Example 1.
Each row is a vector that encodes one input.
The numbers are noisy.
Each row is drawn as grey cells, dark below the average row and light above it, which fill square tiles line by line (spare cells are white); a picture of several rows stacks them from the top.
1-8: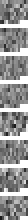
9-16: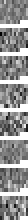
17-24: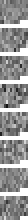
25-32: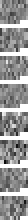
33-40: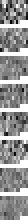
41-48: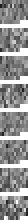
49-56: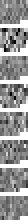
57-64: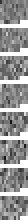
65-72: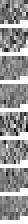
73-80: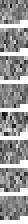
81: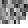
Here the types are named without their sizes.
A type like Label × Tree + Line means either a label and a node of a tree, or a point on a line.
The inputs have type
Bool × Bool × Bool × Bool + Line.
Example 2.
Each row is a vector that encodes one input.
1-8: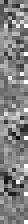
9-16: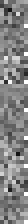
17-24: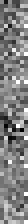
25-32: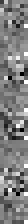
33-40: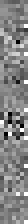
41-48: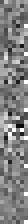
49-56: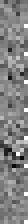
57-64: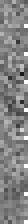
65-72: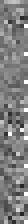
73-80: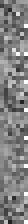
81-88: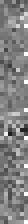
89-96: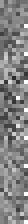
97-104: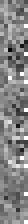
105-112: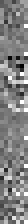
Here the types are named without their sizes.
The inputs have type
Bool × Tree.
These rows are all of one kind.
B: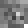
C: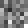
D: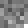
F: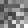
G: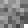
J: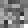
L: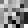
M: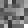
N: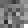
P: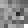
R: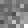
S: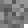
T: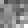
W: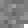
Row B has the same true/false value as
C, D, F and R.
